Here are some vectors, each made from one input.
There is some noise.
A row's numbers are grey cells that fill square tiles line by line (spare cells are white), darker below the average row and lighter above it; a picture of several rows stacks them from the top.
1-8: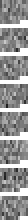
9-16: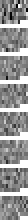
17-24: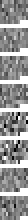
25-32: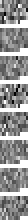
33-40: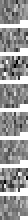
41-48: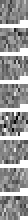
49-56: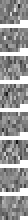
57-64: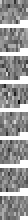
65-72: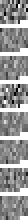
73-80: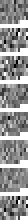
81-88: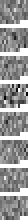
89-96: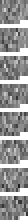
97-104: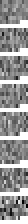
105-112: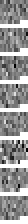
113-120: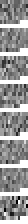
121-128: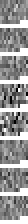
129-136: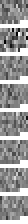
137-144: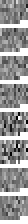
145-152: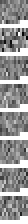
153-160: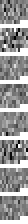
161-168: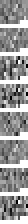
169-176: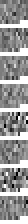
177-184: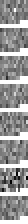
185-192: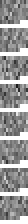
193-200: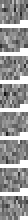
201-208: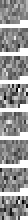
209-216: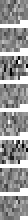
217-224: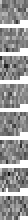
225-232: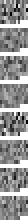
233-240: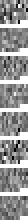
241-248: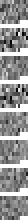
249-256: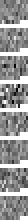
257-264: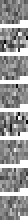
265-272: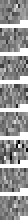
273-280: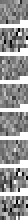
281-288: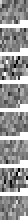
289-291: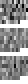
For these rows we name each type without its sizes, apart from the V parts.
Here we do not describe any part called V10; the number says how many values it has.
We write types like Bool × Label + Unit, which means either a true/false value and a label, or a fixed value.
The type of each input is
(Circle + V10) × V10 + Label.
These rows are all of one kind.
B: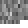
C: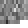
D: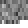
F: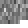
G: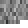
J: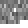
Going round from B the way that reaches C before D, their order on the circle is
B, F, G, C, J, D.
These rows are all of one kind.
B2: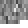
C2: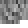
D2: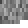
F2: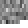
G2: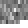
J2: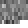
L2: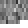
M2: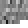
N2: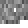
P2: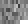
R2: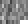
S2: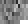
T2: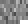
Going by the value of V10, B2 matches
C2, L2, P2 and S2.
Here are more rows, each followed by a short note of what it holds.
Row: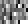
a label
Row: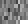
a point on a circle and a value of V10
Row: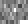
a point on a circle and a value of V10
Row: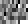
a label
